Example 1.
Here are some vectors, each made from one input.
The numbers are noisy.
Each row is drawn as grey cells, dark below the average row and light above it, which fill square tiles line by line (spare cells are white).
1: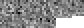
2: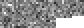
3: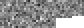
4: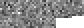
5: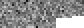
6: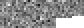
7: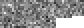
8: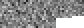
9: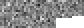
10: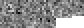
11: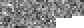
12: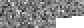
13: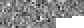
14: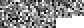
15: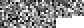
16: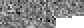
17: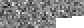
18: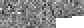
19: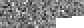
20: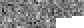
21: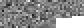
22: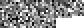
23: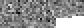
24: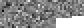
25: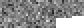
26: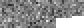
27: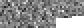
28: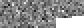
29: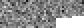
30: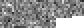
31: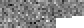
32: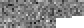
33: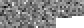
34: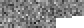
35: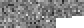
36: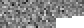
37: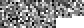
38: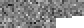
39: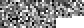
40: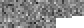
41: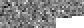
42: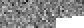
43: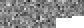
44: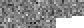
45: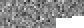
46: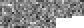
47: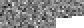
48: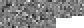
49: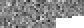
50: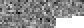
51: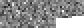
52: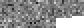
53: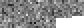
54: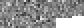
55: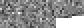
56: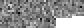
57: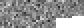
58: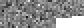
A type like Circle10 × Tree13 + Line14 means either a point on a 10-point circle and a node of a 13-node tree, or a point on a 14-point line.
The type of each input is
Bool × Bool × Bool + Unit.
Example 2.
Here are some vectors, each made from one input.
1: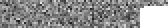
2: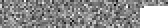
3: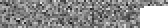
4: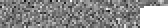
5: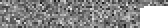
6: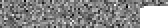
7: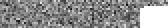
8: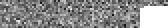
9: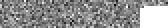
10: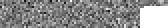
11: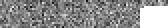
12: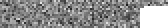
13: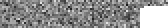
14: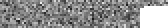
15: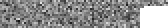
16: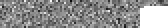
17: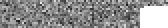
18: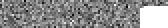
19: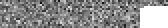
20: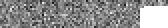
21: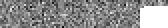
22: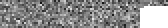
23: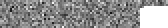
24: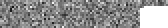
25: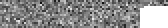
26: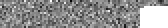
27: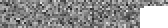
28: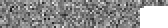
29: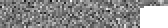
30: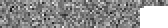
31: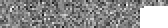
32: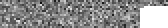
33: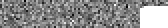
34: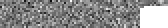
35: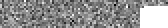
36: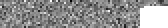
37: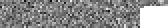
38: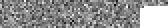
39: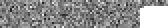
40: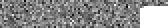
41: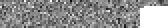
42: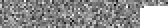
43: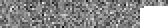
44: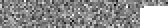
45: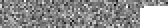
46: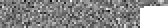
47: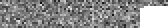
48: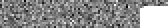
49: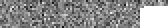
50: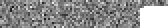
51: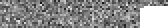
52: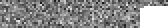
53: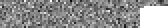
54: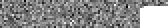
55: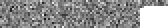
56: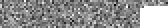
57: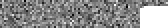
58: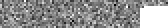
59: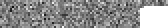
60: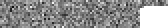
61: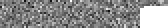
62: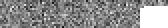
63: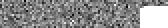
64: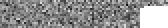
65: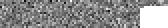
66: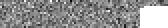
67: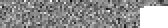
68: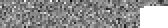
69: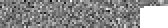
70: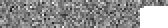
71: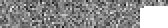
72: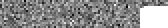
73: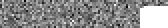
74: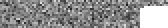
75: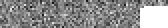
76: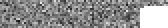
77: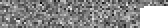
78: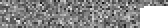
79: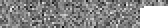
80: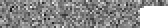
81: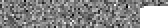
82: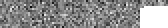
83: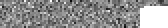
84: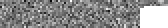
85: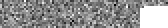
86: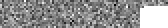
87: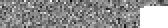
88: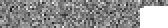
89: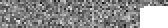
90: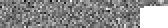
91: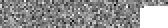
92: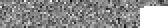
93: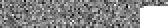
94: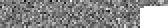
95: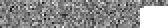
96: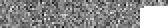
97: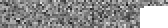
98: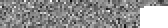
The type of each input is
Bool × Bool × Bool.
